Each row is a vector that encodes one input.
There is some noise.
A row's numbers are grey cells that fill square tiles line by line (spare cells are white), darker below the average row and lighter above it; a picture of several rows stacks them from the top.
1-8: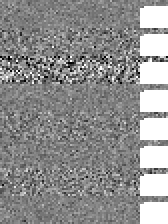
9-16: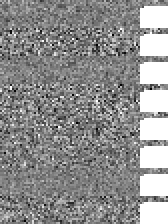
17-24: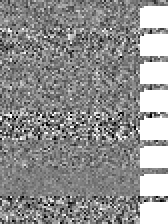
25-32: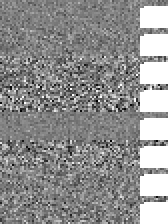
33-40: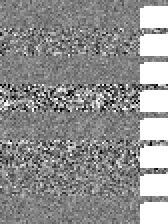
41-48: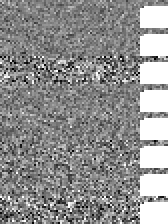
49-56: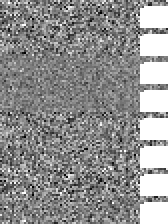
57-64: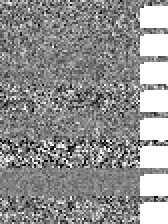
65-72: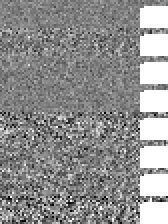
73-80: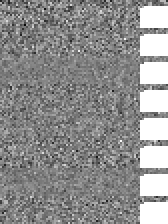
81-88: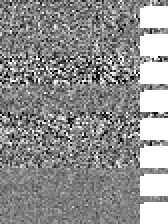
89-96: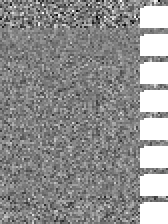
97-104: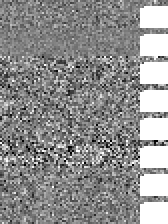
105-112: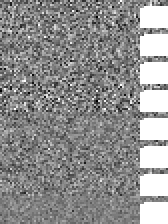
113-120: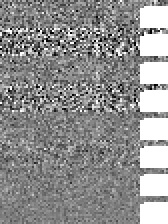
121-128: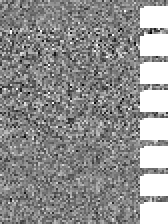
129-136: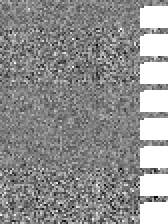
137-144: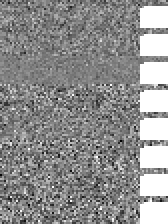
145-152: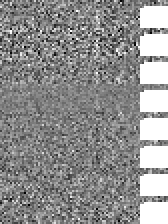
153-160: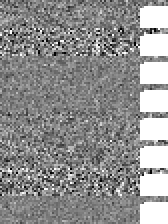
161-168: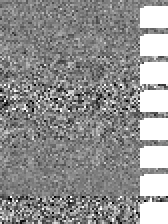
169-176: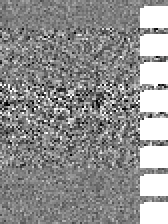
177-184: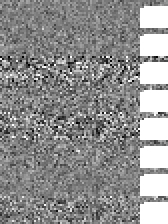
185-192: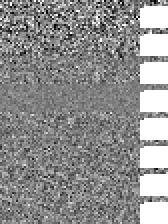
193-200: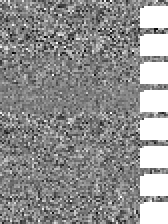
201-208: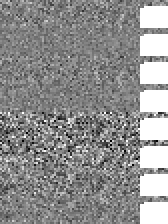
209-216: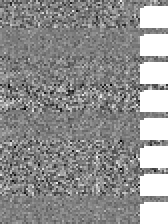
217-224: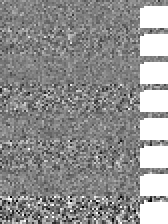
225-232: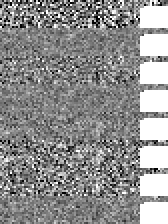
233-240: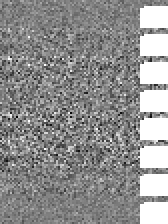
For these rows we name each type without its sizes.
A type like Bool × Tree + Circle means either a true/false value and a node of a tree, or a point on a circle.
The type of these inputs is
Bool × Bool × Bool + Line × List(Circle).
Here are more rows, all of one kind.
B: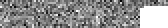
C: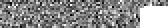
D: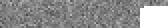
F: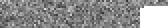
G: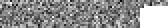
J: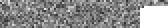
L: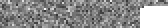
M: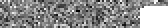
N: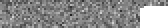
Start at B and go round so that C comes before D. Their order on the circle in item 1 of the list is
B, C, D, F, G, L, N, M, J.
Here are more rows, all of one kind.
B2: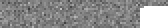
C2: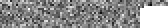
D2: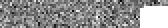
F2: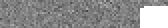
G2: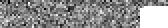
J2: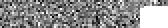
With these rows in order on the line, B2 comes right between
F2 and J2.
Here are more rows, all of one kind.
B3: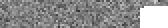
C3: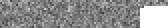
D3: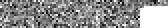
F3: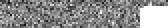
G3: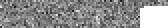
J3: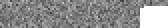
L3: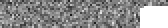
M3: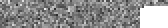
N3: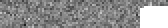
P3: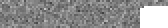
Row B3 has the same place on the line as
C3, F3, G3 and N3.
